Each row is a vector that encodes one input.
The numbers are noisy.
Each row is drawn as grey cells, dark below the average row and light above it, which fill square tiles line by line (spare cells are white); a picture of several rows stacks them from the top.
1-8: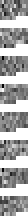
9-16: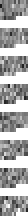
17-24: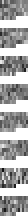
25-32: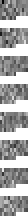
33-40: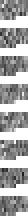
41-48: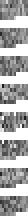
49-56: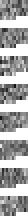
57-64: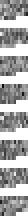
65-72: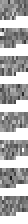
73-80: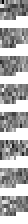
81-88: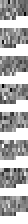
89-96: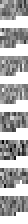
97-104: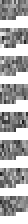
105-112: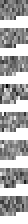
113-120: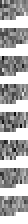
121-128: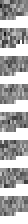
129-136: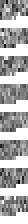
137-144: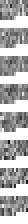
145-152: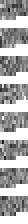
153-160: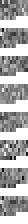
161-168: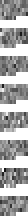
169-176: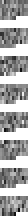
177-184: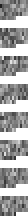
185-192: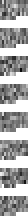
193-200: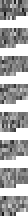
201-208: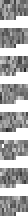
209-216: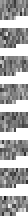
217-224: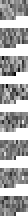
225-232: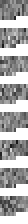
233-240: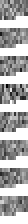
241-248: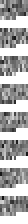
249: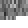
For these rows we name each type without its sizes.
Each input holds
a list of points on a line.
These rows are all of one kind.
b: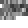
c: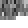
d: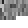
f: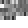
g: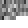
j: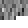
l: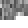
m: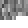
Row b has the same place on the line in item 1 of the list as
d and l.
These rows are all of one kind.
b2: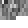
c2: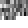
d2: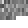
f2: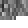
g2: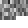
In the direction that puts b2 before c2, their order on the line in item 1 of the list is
f2, b2, d2, g2, c2.
